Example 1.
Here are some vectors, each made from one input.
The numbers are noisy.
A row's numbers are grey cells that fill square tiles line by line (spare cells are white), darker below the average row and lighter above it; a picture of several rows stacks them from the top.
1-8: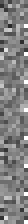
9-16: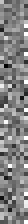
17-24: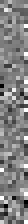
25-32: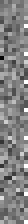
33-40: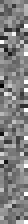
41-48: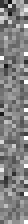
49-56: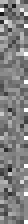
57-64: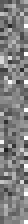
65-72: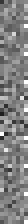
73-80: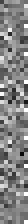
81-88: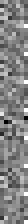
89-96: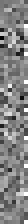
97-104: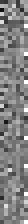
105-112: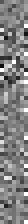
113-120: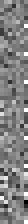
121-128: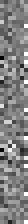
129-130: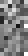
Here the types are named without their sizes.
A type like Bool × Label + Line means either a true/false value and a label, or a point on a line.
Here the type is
Bool × Bool × Bool × Bool.
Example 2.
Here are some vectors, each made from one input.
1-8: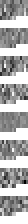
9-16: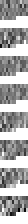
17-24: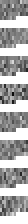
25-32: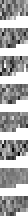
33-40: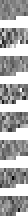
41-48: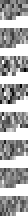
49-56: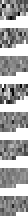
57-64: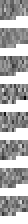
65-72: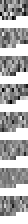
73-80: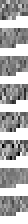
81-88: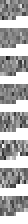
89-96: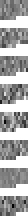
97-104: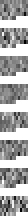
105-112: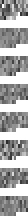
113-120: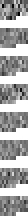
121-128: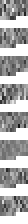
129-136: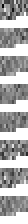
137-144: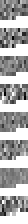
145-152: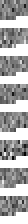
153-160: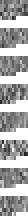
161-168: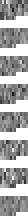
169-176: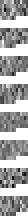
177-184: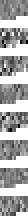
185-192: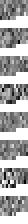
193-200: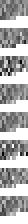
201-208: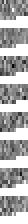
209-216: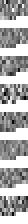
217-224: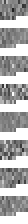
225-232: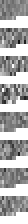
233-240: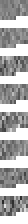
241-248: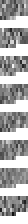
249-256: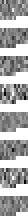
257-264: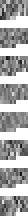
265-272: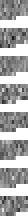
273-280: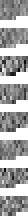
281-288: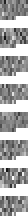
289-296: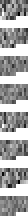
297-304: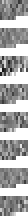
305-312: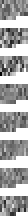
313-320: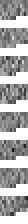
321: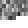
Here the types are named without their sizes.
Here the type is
Circle + Unit.
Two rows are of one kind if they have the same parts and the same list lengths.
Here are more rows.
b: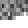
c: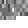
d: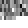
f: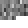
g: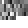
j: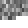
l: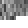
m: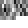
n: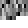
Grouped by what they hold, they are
b, c, d, f, j, l, m, n
g

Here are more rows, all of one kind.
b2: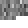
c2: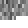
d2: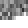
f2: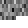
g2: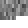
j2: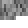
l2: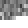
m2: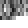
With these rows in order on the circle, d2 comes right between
j2 and l2.
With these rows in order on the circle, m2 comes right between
c2 and l2.
